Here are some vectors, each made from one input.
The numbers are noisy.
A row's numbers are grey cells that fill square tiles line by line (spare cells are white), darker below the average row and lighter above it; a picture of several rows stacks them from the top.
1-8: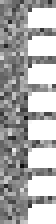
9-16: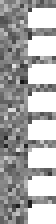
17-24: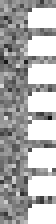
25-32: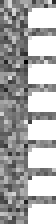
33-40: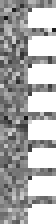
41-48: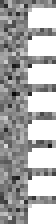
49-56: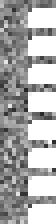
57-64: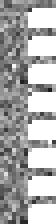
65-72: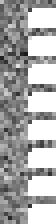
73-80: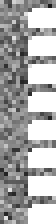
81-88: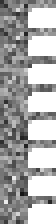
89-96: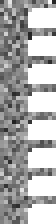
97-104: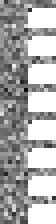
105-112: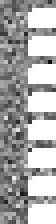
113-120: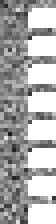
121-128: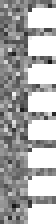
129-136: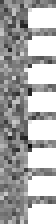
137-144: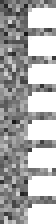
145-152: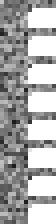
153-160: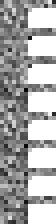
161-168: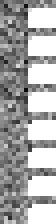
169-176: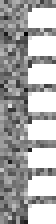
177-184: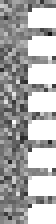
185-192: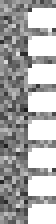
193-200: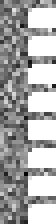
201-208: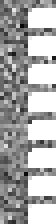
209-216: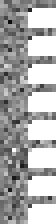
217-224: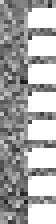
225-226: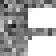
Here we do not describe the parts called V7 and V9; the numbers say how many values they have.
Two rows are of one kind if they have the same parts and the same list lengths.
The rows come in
2 kinds.
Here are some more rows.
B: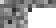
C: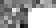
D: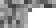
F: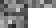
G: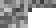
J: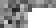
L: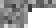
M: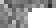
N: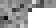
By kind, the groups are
B, D, G, J, L, M, N
C, F

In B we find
a point on a 5-point line, a value of V7 and a value of V9.
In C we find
a point on a 4-point line and a true/false value.
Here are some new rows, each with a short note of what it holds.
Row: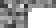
a point on a 4-point line and a true/false value
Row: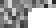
a point on a 4-point line and a true/false value
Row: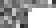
a point on a 4-point line and a true/false value
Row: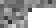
a point on a 5-point line, a value of V7 and a value of V9
